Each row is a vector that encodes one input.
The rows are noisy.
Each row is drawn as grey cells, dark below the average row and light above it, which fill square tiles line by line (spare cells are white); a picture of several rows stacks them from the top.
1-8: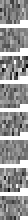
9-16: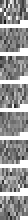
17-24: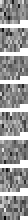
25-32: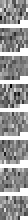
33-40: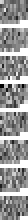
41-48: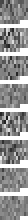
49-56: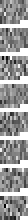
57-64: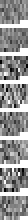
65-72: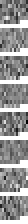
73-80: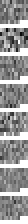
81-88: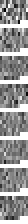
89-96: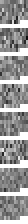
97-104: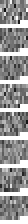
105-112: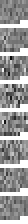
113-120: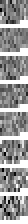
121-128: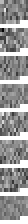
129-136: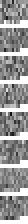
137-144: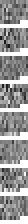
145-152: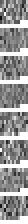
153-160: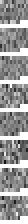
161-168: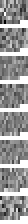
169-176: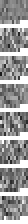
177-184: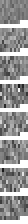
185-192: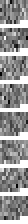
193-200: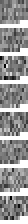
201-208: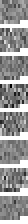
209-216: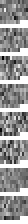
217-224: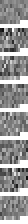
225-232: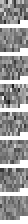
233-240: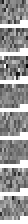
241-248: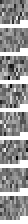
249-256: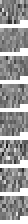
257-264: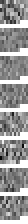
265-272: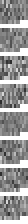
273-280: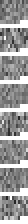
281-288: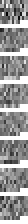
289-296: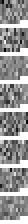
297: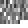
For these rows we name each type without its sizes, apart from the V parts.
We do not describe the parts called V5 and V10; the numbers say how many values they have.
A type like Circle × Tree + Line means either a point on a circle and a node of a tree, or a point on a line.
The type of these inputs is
Bool × Bool × Bool + (Line + V5) × V10.
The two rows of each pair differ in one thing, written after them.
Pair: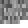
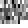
the value of V10
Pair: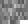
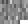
the value of V10
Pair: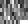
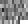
the value of V10
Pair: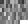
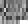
the value of V10
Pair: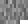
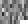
the place on the line
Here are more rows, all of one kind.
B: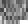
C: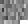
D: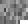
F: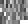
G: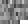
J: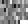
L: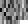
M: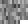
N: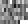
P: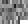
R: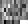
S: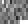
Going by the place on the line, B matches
J, M and P.
